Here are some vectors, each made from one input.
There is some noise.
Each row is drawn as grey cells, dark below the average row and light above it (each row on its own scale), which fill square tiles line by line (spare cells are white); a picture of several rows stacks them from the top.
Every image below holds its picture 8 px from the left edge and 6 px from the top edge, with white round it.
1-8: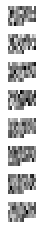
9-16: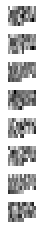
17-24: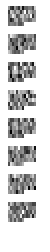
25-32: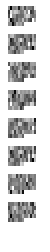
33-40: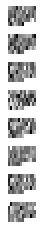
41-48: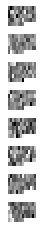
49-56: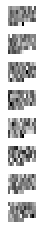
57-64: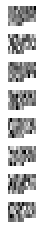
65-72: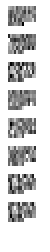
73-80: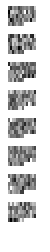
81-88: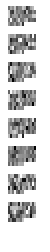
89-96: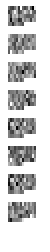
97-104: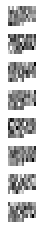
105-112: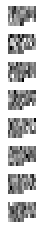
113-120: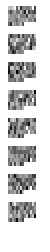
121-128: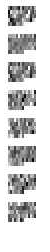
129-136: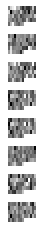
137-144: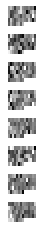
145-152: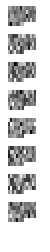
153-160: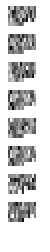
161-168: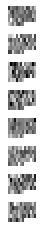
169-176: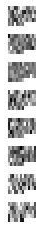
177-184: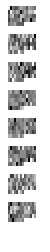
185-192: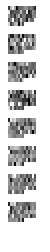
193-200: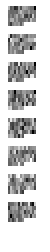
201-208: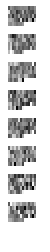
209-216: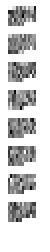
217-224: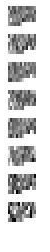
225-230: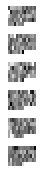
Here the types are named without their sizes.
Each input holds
either a fixed value, or a label and four true/false values, or a node of a tree.
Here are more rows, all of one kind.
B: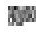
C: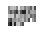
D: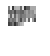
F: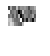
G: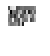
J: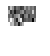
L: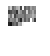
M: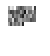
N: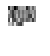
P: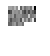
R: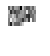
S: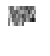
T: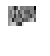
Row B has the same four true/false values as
N and T.
